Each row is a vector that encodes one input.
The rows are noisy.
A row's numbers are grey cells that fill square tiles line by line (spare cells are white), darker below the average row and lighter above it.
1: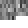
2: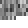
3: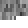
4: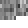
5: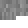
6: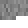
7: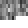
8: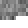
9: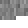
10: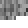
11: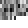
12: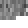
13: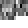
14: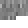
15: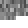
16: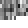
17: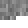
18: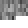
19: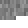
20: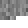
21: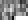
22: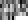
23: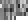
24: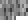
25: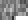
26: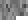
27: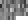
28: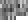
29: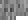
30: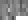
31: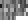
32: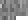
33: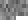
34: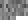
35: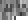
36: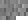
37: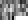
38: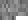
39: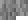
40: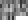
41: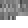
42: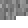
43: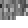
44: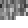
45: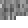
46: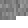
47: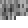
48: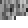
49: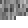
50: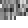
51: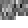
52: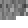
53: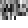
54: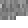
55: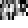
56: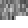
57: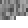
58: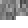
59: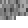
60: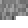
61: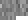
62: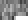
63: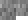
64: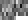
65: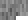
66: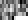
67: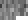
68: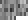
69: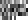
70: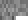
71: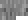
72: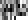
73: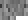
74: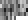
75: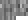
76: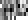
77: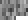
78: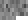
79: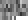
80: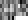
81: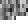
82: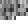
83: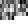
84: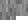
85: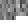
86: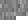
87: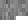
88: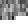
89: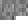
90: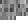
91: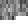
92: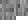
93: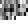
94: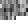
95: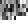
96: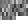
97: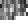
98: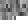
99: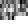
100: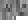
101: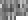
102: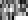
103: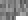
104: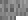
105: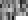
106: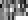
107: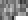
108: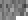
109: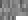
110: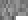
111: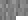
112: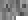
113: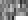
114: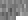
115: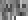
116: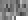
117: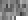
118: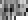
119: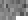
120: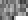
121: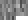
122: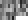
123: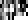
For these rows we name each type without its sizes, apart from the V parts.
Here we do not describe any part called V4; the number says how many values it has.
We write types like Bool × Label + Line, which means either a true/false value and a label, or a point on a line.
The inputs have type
List((Circle + Line) × V4).
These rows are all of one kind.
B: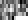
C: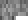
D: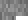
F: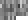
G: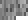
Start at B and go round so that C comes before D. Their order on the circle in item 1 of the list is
B, C, F, G, D.
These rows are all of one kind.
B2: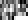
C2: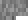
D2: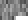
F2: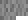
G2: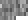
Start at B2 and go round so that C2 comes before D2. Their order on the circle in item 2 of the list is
B2, C2, F2, G2, D2.
